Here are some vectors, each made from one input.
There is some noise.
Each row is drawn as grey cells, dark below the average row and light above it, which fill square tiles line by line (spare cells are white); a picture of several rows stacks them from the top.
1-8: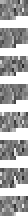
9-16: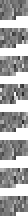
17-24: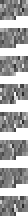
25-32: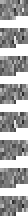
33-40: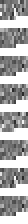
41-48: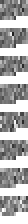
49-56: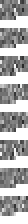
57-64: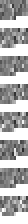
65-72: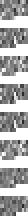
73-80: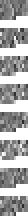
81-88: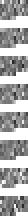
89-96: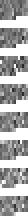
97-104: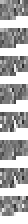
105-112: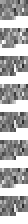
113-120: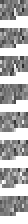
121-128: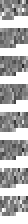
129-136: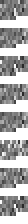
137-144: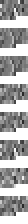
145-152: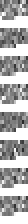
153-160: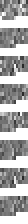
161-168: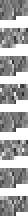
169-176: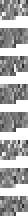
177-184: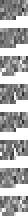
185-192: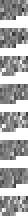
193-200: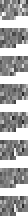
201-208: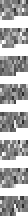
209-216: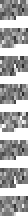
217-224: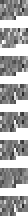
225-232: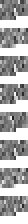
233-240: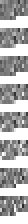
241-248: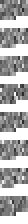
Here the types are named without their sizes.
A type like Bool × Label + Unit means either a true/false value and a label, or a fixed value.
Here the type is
Line.
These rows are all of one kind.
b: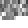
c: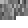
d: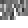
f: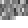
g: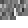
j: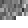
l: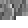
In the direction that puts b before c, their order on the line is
b, f, c, l, j, g, d.
